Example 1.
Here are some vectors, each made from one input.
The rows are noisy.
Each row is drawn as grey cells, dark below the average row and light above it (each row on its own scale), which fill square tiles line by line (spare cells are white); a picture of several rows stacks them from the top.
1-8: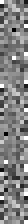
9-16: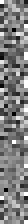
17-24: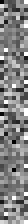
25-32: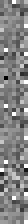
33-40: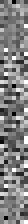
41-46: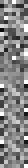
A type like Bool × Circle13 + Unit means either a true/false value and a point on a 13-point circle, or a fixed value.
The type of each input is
Bool × Bool × Bool.
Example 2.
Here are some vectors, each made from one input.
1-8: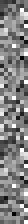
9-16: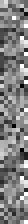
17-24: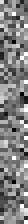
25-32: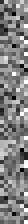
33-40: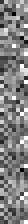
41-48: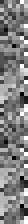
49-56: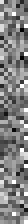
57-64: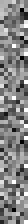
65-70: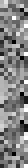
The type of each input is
Bool × Bool × Bool.
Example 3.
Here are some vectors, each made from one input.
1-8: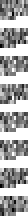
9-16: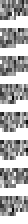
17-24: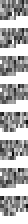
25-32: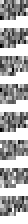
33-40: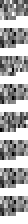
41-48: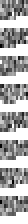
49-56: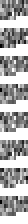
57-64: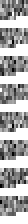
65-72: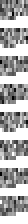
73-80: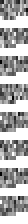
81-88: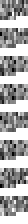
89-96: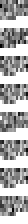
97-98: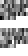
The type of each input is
Bool × Bool × Bool.
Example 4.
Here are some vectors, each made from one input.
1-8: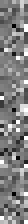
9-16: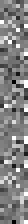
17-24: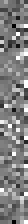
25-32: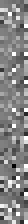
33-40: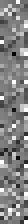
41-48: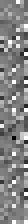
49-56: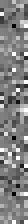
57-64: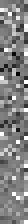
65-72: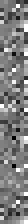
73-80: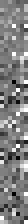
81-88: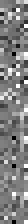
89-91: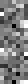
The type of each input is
Bool × Bool × Bool × Bool.
